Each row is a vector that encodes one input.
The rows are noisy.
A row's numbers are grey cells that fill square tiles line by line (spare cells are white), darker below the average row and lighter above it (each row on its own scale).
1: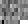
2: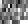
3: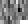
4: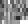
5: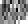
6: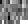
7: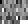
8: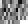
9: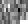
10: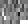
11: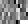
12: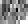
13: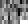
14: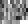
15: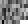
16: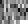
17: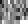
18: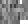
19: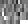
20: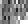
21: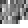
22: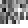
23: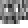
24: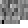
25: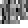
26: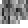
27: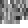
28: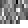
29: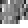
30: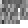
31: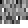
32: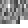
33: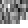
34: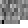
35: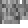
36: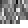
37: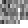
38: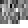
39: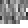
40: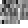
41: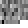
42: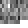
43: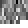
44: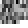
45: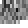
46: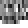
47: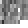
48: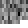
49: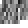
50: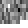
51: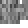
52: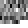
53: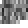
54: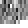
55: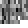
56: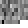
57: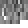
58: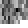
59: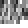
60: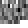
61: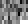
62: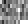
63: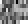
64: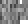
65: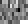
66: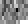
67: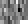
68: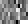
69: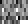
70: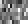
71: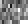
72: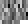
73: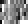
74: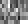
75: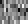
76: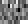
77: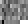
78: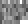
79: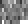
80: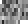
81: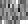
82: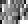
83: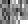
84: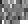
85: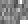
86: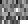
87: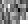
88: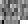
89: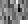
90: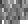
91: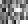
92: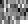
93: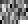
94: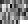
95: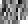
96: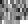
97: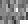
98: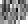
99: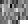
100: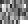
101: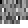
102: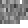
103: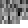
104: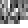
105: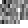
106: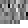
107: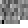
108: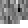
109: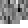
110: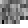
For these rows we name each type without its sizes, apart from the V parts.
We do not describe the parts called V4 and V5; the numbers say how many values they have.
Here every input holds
a value of V4, together with either a label, or a true/false value and a value of V5.
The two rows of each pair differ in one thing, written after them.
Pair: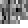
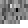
the value of V4
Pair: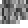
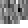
the true/false value
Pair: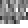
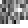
the true/false value
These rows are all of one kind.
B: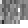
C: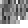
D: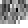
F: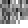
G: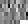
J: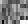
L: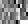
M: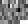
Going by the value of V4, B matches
G and L.
